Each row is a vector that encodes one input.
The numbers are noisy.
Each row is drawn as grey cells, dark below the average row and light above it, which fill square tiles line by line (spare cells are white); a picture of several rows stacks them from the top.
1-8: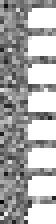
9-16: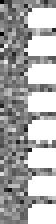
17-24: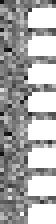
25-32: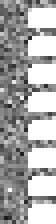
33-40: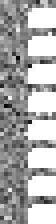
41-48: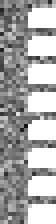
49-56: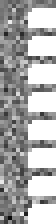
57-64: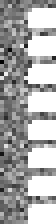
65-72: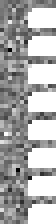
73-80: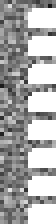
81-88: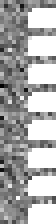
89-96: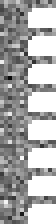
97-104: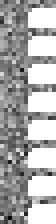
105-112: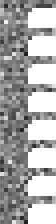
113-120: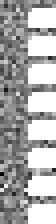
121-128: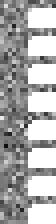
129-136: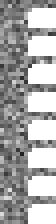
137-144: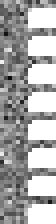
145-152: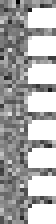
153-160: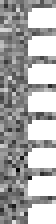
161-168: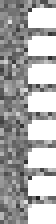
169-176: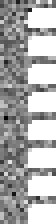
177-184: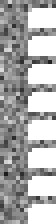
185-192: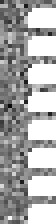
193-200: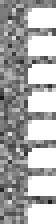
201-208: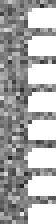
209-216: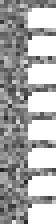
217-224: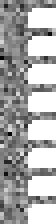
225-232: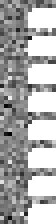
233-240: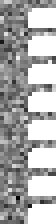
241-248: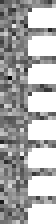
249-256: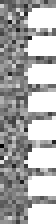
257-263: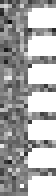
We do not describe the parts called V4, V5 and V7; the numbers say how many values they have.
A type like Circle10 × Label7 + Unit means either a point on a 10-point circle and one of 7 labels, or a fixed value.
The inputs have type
(Bool × Circle9 + V7) × (Circle10 + V5) + V4.
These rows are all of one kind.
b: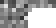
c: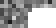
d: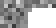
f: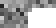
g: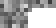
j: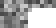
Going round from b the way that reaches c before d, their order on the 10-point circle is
b, c, g, f, j, d.
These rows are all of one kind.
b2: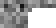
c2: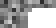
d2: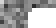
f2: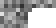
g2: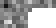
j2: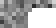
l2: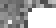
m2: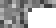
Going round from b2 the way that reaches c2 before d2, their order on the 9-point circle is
b2, c2, g2, f2, d2, j2, l2, m2.
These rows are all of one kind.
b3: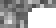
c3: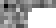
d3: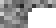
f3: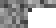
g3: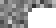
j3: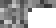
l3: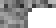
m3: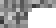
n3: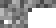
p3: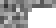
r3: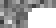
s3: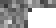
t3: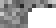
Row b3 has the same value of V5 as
l3 and s3.
